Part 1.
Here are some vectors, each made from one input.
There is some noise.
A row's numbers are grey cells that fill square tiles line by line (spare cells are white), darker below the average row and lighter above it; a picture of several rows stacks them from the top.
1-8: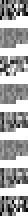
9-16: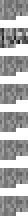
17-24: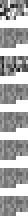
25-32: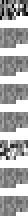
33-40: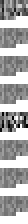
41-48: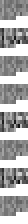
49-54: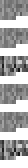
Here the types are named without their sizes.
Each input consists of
a point on a line.
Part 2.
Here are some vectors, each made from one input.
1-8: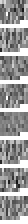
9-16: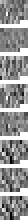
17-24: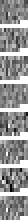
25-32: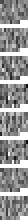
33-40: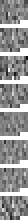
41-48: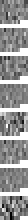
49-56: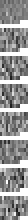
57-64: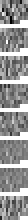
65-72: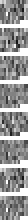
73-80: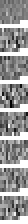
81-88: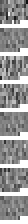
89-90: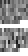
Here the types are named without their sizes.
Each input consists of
a node of a tree.
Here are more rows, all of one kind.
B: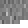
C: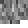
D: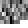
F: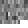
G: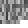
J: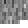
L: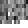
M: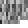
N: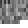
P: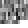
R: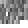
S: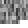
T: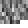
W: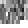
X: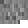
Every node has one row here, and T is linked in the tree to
C and D.
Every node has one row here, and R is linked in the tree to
B and W.
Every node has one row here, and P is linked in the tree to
S.
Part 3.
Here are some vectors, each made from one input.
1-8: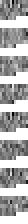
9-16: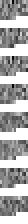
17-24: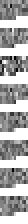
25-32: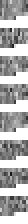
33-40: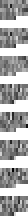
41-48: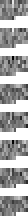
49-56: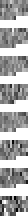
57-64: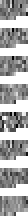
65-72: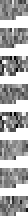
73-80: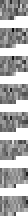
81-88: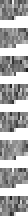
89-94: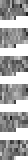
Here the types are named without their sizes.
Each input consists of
either a point on a circle, or a fixed value.
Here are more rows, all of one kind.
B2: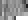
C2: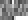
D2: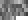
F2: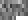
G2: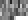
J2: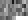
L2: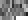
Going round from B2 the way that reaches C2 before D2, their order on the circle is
B2, C2, G2, J2, L2, D2, F2.
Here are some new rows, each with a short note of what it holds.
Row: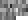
a point on a circle
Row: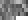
a point on a circle
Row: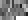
a point on a circle
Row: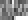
a point on a circle
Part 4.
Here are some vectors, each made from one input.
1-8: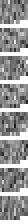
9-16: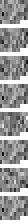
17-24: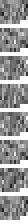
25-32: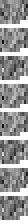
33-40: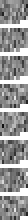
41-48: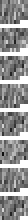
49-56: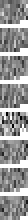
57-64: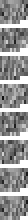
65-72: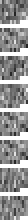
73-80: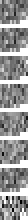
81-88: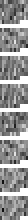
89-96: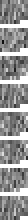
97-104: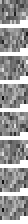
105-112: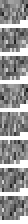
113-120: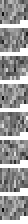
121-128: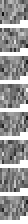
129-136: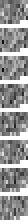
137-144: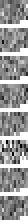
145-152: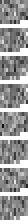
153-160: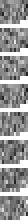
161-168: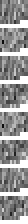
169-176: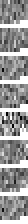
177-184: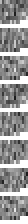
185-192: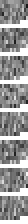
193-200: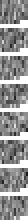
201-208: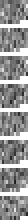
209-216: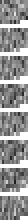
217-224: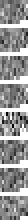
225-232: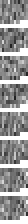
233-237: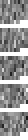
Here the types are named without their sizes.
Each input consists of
either a fixed value, or three true/false values.
